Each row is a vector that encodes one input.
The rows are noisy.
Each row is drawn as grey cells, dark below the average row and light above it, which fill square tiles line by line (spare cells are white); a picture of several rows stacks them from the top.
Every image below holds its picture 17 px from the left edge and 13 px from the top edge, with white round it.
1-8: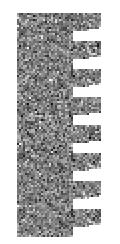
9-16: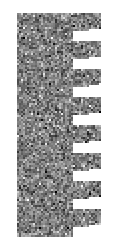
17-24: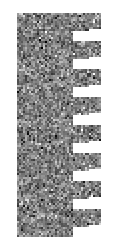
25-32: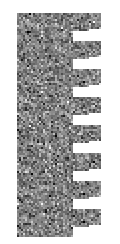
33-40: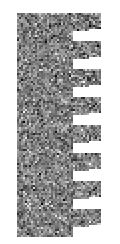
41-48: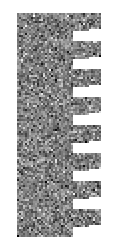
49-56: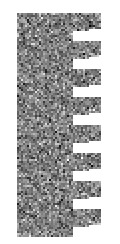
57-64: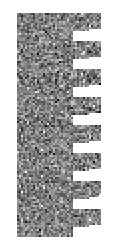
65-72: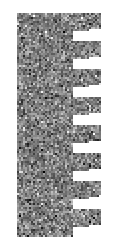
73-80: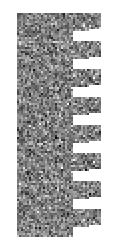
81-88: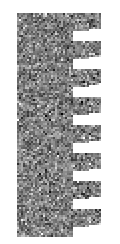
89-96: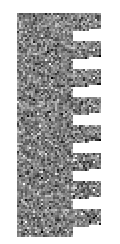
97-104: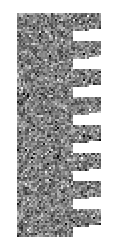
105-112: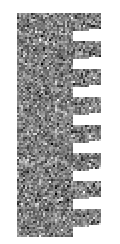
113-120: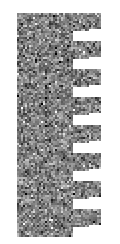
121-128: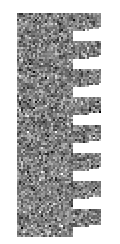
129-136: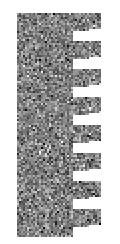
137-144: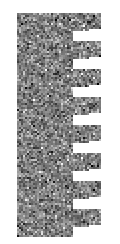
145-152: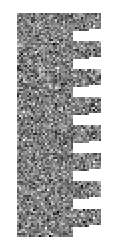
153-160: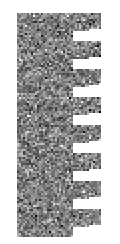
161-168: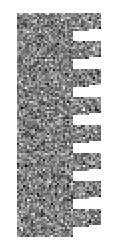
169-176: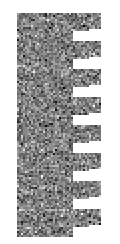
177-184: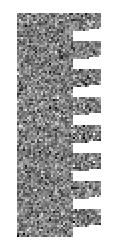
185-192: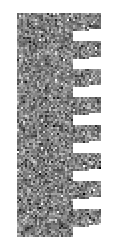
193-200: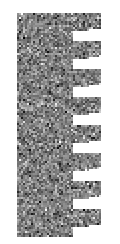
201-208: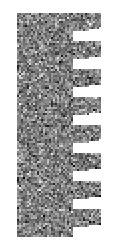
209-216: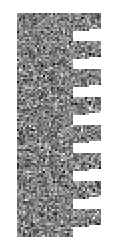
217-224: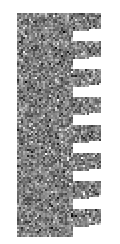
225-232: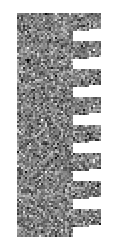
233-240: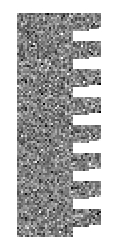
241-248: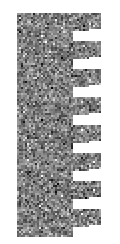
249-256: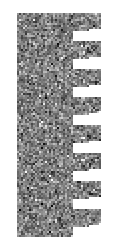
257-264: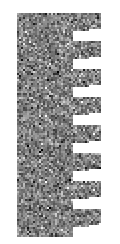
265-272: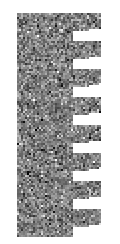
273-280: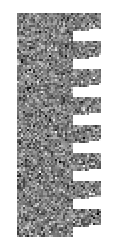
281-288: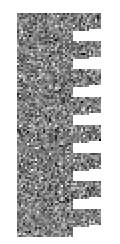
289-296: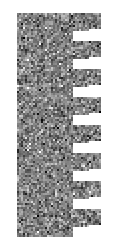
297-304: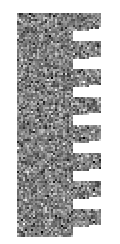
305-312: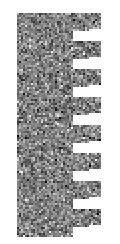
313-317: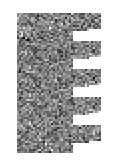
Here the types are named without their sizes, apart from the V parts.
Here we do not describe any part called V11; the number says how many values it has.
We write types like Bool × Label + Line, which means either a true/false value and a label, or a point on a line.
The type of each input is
Label × (Label + Line) × (Tree + V11).
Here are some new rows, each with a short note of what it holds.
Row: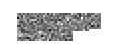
two labels and a value of V11
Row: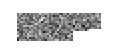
a label, a point on a line and a value of V11
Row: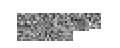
a label, a point on a line and a node of a tree
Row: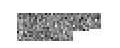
two labels and a node of a tree
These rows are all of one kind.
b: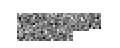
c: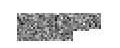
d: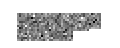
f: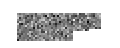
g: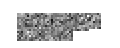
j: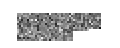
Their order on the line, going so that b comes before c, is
j, g, d, f, b, c.
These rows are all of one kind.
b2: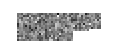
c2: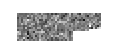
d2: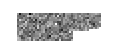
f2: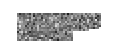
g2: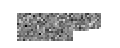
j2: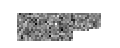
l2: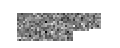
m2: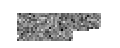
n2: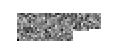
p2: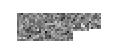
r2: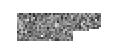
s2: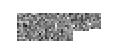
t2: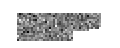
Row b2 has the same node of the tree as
n2 and s2.
